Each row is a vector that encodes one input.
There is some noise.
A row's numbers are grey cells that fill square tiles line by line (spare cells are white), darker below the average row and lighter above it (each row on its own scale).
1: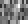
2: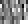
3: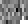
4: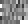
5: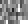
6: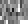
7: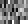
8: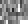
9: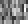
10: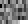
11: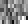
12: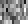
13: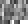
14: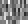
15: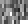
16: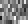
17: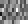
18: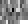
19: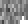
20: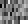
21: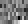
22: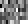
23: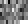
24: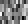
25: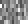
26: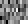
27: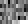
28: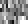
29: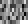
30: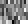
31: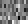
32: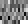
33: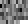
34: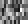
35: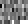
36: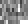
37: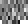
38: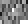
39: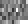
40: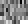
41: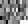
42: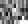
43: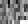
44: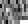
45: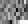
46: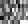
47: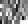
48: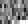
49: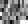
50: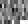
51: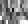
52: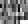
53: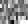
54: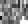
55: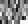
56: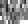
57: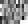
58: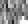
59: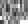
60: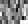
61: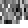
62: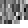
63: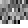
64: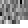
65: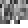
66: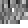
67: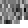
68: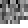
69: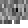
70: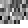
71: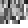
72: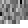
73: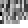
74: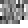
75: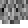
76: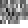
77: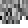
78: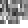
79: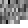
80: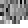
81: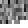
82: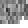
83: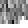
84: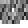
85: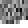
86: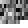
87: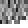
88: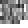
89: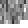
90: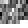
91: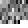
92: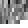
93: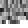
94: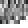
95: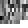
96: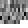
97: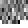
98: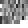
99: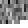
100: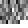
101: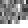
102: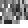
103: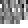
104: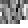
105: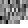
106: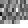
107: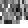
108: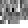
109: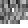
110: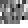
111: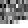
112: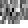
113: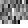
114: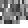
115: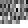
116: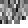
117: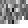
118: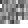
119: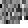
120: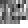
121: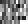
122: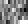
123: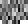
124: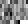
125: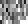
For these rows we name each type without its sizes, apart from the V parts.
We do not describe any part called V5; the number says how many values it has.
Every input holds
a value of V5, together with either a label, or three true/false values.
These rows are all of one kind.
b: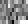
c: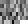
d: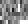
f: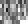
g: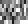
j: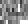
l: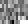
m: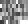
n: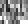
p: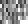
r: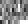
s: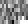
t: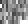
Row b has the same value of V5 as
l and s.
